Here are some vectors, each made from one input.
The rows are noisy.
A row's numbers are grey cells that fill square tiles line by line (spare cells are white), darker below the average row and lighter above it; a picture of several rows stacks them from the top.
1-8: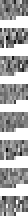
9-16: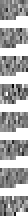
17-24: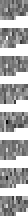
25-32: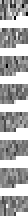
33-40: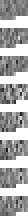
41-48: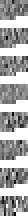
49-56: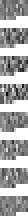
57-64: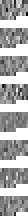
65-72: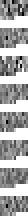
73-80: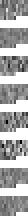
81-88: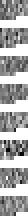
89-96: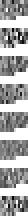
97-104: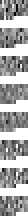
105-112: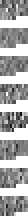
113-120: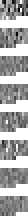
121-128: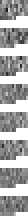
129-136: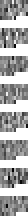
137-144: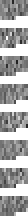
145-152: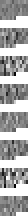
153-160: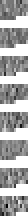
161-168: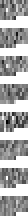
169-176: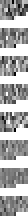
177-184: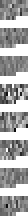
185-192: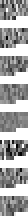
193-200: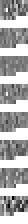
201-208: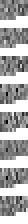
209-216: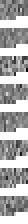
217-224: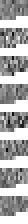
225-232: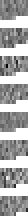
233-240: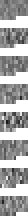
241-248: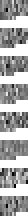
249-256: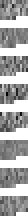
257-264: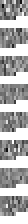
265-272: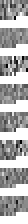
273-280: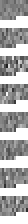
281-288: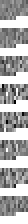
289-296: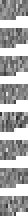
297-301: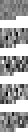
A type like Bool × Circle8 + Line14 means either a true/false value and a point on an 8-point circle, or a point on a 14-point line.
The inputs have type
Bool × (Circle9 + Line13).
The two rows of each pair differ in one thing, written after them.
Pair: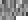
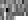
the place on the 9-point circle
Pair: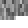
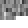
the true/false value
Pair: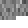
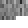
the place on the 9-point circle
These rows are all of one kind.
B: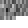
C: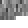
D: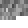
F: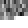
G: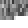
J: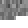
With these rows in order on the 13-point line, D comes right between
F and J.
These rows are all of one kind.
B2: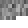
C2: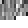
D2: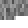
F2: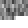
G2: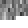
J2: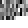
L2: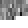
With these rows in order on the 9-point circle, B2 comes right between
C2 and J2.
